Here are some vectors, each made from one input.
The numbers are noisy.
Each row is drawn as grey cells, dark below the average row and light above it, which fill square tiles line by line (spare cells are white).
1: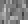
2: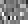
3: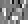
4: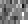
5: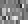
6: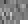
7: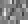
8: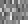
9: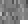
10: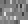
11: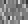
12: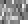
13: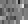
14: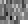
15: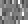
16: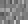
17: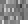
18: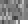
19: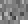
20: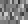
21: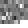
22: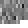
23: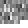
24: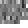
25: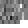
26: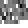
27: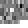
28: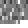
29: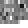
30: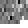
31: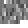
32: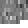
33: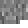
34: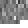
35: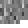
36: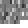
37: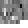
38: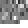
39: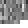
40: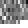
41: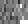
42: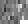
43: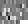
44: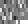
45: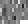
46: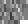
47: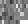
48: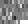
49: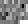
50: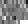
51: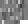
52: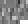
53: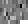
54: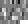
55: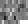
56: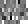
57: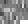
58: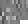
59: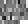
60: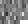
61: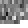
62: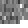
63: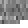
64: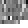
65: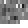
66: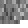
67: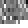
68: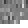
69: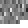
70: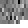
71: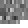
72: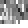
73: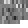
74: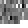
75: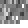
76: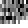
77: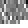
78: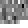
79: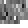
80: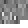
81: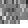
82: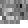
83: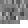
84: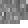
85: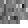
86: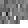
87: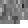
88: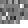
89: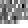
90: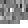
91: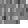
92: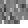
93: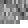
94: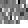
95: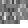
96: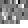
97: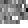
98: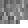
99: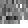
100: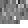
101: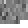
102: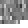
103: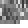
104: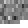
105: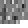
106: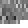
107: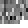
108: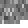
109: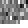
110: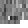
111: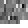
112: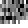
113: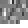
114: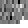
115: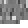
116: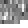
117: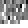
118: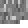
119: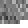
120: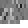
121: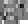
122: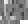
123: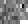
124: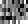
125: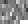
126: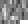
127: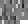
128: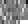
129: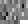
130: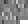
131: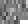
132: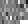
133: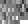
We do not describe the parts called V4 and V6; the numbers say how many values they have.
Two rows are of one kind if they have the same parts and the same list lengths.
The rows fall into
2 kinds.
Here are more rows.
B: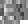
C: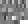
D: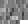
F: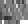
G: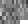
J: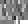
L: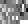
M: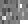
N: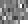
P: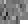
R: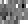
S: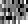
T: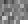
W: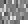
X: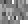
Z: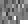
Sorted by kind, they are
B, C, D, F, G, J, L, M, N, P, R, T, W, X, Z
S

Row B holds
a node of a 7-node tree, a true/false value, a value of V4 and a value of V6.
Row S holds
a fixed value.
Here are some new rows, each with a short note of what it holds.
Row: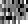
a fixed value
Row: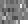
a node of a 7-node tree, a true/false value, a value of V4 and a value of V6
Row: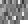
a node of a 7-node tree, a true/false value, a value of V4 and a value of V6
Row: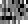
a fixed value
